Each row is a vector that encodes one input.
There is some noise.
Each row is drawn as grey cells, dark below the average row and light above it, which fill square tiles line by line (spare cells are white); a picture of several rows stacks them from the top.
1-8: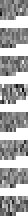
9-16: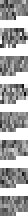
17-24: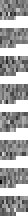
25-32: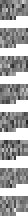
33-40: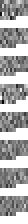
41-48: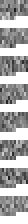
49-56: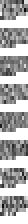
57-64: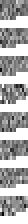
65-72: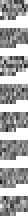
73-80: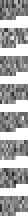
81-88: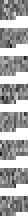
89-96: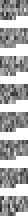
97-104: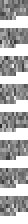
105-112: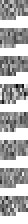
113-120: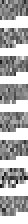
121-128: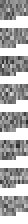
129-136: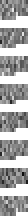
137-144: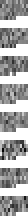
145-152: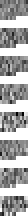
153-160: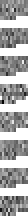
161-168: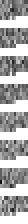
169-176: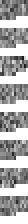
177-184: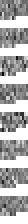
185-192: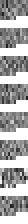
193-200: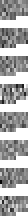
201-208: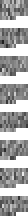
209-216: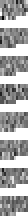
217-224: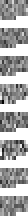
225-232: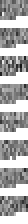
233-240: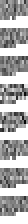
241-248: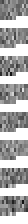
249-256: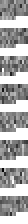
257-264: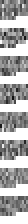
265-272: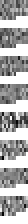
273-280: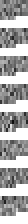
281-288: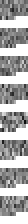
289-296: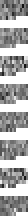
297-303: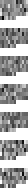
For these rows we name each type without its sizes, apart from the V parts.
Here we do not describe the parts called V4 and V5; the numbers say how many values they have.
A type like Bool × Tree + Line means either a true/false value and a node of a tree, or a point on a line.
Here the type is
(Circle + Line) × V5 + V4.
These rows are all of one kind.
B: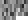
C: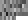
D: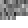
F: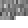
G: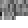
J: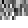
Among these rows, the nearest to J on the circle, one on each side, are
D and G.
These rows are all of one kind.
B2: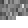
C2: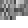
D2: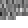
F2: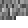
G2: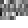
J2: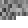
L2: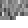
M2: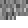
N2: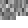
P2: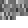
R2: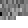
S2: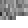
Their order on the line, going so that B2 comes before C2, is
D2, G2, R2, B2, N2, F2, S2, L2, M2, J2, P2, C2.
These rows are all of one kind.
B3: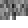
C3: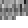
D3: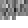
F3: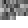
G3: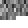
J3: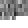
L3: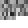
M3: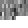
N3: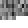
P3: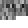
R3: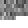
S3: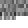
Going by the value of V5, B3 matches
G3, N3 and P3.
